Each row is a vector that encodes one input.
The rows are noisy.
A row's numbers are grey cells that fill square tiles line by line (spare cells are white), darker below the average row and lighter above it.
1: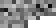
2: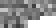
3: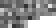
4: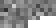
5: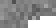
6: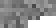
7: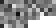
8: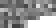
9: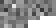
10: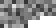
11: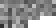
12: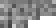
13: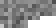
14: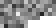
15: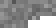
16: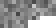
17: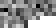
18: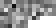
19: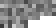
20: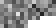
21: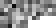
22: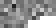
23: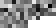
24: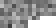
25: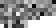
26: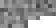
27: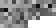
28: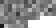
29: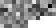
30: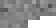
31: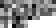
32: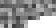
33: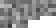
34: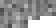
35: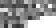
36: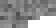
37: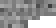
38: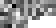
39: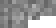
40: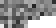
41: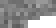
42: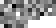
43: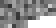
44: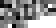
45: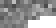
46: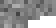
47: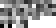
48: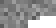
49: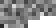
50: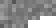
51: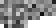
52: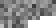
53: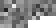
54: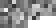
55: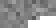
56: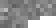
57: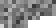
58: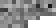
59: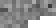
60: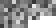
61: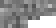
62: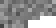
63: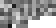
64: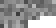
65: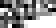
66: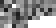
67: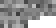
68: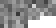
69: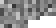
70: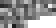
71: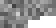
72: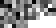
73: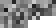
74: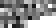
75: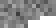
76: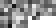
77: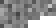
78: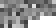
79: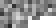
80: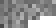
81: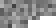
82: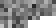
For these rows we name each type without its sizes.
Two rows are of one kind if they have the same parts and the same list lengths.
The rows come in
2 kinds.
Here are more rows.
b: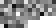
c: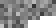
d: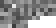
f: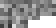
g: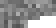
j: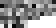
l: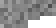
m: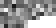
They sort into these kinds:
b, c, d, j, l, m
f, g

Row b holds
a point on a circle and a true/false value.
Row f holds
a point on a line and a true/false value.
